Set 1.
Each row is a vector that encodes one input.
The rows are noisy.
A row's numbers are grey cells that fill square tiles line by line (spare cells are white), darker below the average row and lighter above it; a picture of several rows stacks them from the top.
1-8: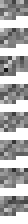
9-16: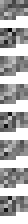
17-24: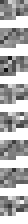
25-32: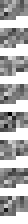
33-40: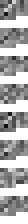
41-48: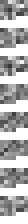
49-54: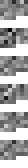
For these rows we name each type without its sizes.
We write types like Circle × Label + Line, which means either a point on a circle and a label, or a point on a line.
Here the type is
Label + Line.
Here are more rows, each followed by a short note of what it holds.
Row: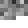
a label
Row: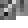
a point on a line
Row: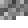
a label
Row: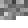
a label
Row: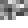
a point on a line
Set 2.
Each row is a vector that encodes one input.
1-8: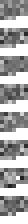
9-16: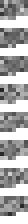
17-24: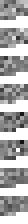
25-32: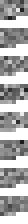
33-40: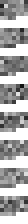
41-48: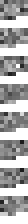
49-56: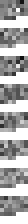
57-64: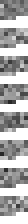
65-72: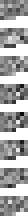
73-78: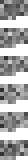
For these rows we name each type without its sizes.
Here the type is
Line × Tree.
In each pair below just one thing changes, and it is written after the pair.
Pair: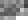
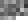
the node of the tree
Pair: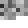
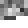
the place on the line
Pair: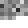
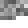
the place on the line
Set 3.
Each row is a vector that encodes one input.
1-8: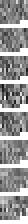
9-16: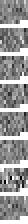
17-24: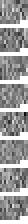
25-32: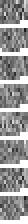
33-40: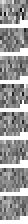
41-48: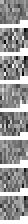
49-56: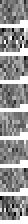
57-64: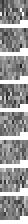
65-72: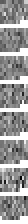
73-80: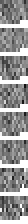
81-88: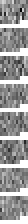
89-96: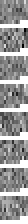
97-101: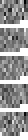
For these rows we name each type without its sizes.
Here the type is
Label + Line.
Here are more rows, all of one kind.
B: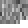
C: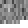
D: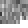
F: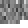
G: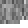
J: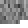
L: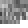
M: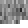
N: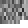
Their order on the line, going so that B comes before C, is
M, F, J, N, L, D, B, G, C.
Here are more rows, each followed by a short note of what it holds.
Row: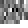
a point on a line
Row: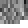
a label
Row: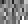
a point on a line
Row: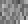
a point on a line
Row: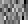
a label
